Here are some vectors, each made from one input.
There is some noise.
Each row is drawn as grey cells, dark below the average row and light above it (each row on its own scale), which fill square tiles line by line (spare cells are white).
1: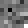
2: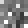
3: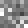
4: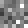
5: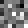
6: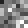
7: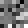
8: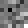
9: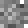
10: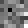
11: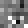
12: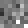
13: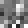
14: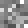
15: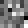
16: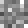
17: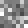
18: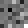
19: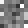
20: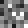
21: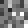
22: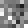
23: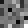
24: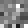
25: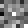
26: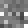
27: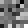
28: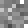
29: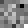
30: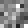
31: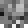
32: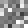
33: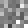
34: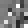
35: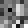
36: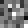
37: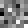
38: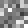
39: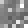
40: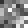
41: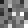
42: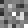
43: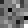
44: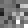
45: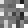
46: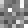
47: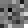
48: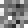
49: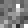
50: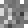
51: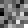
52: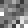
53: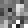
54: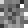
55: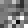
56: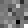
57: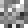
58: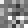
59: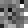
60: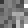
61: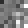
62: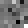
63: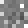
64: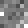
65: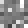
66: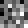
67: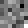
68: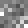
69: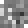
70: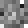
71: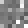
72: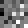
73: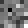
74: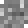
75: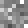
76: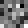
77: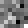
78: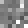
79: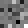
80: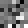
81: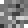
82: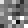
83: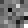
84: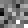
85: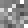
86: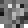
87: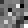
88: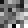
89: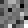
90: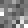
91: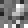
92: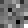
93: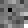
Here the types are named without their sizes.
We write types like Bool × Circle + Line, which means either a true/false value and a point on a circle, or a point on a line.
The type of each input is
Bool × Line × Line.
